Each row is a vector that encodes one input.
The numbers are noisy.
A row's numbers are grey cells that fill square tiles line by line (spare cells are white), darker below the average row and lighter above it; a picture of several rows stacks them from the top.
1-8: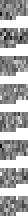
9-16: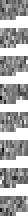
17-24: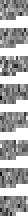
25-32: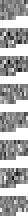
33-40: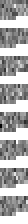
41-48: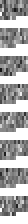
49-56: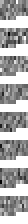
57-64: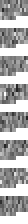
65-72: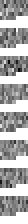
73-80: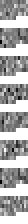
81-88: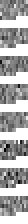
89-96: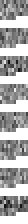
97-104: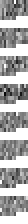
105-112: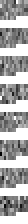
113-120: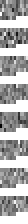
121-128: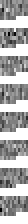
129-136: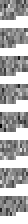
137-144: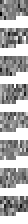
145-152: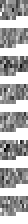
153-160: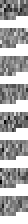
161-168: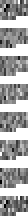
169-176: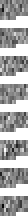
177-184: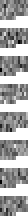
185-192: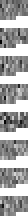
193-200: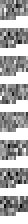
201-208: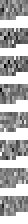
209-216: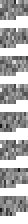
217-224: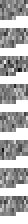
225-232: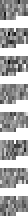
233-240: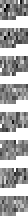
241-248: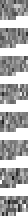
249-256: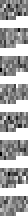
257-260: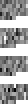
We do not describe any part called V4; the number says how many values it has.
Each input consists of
either one of 11 labels and a point on a 9-point line, or two values of V4.
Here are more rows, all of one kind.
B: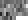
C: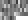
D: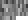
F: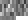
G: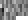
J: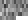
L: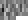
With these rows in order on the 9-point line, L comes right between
B and D.
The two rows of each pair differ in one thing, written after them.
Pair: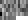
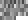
the label
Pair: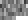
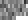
the place on the 9-point line
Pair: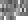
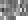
the place on the 9-point line
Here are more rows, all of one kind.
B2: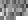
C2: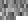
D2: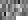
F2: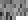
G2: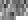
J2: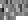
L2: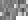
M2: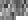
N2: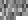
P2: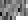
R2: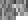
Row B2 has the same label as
C2, G2, M2 and N2.
